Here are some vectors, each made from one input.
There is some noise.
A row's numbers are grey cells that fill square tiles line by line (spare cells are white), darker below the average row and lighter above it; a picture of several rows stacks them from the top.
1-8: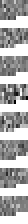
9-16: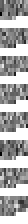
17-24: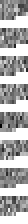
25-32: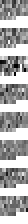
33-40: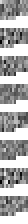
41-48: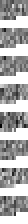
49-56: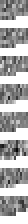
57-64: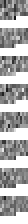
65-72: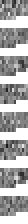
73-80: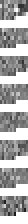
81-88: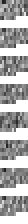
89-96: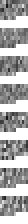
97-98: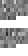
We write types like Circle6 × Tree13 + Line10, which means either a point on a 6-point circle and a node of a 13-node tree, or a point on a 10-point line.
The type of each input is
Line6 + Tree12.
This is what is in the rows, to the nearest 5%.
About 30% of them hold a point on a 6-point line. The rest hold a node of a 12-node tree.
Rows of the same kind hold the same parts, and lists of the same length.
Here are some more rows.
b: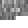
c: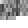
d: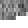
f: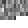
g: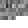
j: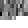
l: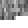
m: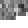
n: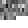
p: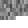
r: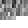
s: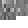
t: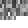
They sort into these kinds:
b, d, l, m, s
c, f, g, j, n, p, r, t

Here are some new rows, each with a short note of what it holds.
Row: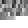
a node of a 12-node tree
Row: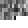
a node of a 12-node tree
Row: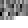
a node of a 12-node tree
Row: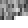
a point on a 6-point line
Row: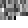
a node of a 12-node tree
